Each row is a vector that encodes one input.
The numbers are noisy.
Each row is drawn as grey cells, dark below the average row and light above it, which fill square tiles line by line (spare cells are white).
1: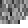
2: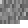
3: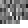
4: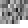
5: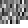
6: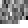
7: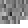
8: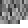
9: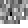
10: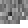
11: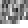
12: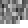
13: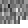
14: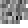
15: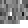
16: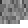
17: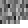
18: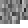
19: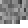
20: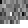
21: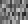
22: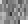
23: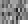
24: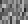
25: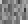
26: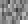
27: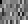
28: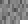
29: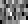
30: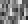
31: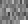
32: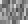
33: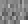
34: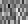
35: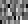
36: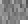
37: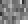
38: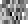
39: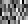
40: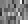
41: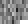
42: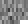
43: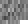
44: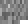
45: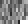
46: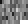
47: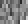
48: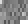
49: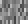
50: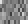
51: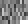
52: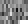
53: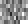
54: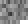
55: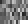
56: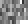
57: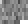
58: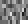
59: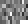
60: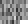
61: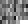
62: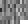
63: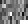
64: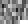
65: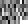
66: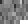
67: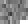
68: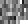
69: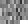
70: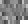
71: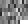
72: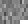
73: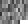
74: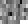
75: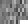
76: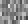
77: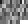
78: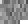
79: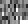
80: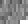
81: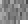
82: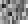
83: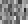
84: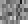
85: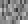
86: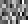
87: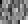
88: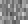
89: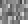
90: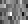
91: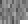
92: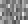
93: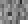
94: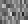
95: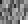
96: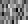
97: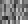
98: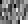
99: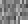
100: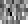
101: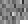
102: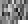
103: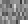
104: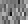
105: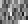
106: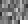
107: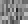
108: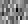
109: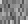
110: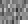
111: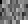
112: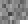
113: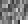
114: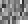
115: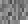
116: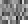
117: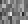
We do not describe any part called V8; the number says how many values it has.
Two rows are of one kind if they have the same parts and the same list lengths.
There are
2 kinds of row.
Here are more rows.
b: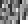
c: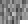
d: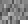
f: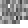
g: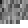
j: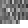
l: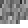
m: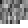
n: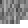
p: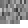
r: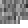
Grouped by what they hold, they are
b, f, j, l, p, r
c, d, g, m, n

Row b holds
a true/false value and a value of V8.
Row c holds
a point on a 5-point circle and a true/false value.
